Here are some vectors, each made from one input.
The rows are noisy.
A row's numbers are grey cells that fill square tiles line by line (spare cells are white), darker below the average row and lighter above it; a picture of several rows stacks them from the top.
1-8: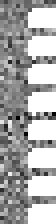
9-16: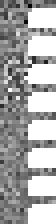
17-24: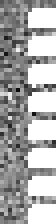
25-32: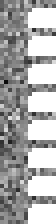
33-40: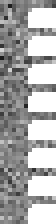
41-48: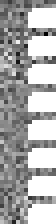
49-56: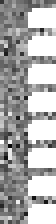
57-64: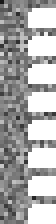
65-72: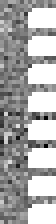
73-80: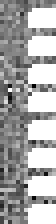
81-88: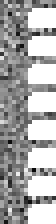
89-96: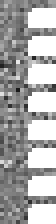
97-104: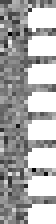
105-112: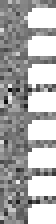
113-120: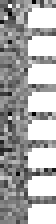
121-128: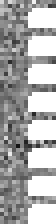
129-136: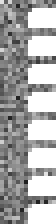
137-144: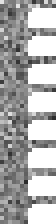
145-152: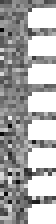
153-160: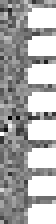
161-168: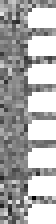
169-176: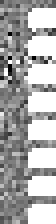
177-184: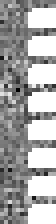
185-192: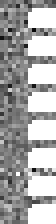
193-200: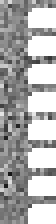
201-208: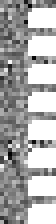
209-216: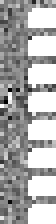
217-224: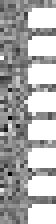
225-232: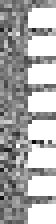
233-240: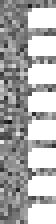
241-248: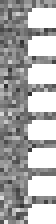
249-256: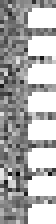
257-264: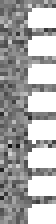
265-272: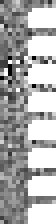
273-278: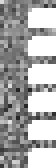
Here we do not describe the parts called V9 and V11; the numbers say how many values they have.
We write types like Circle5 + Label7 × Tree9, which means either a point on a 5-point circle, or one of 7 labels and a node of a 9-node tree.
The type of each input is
Bool × (Line6 + V9) + (Tree10 + Unit) × V11.
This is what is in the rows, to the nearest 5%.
About 45% of them hold a true/false value, together with either a point on a 6-point line, or a value of V9. The rest hold a value of V11, together with either a fixed value, or a node of a 10-node tree.
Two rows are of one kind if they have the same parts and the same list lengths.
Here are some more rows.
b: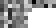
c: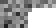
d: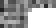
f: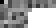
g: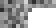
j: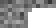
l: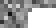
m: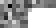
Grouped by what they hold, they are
b, c, d, g
f, l
j
m

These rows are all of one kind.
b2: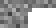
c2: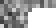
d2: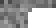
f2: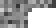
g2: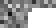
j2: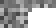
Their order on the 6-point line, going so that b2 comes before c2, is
b2, g2, c2, f2, j2, d2.
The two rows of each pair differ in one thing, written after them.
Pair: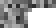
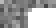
the node of the tree
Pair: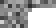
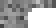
the value of V11
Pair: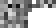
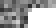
the node of the tree
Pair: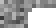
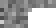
the node of the tree
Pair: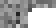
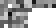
the value of V11
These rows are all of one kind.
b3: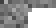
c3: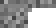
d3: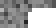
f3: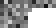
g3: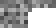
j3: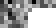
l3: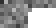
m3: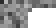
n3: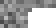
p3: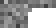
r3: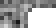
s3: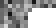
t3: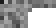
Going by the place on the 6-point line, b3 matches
g3, p3, r3 and s3.
